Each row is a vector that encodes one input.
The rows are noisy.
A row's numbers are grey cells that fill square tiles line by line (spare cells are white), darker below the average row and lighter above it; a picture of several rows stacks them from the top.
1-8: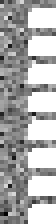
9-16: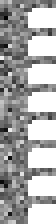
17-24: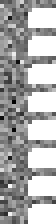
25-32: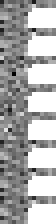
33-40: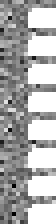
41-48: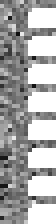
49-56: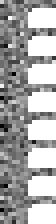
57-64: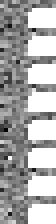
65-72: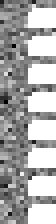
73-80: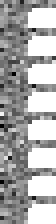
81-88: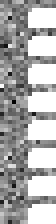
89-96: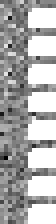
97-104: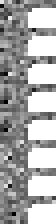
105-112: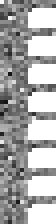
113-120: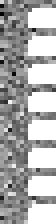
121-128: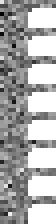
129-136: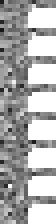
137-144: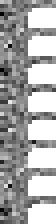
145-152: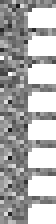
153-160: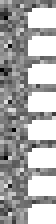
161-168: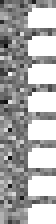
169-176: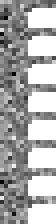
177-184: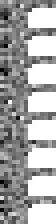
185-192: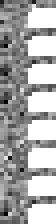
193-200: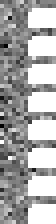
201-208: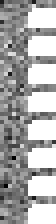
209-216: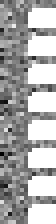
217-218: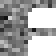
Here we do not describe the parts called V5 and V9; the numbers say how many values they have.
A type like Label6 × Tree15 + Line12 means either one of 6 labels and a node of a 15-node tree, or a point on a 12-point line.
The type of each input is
Bool × Line4 × (Line8 + V5) + Line7 + V9.
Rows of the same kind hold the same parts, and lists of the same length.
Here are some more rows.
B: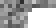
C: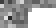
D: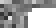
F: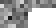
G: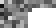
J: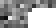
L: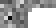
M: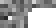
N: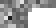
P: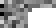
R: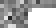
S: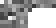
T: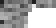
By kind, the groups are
B
C, F, L, N, R
D, G, J, M, P, S
T

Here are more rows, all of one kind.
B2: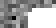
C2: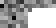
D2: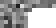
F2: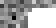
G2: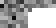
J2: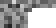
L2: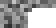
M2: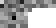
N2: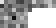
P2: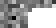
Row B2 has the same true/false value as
D2, J2, L2 and P2.
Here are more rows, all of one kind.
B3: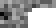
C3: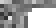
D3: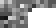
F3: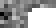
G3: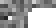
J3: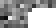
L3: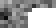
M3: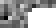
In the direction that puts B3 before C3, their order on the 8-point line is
F3, B3, L3, C3, M3, G3, J3, D3.
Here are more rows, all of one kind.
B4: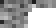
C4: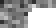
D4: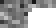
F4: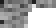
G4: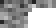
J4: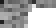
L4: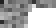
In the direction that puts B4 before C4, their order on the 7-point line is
L4, J4, F4, B4, G4, C4, D4.
